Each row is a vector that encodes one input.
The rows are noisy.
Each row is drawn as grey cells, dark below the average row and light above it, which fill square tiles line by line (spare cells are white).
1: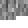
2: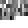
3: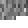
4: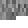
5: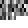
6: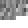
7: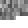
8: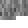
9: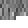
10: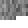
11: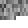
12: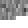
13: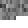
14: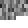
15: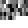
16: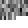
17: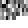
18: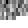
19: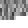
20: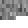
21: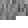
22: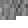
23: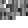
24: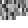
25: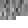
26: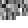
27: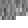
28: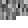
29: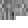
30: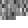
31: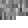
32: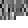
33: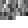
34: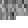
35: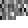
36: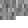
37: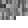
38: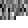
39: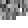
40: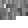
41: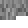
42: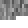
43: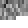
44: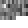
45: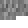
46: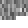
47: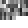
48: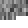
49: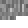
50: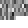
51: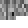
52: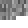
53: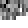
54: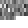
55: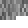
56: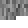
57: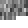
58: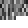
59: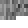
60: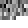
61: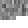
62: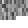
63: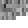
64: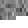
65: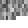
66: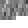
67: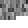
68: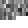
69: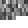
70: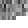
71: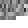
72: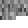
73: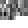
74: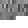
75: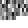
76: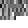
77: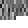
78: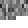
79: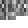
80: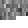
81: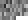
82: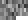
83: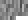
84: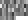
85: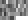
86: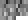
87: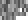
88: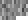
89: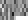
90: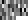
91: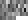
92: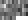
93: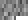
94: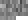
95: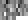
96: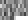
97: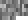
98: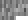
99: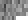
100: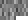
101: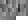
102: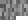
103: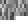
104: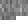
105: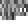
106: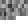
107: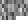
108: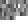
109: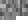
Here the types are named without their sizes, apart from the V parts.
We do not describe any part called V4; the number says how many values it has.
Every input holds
a point on a line, together with either a point on a line, or a value of V4.
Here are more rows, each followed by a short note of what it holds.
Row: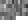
a point on a line and a value of V4
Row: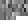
a point on each of two lines
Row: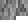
a point on a line and a value of V4
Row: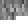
a point on a line and a value of V4
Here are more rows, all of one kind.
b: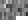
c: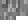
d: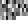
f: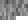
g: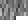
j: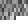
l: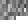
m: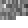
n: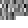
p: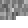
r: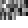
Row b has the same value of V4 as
c, d, n and p.
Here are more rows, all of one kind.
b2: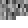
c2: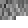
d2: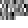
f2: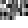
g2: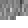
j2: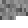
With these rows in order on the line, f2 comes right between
b2 and d2.
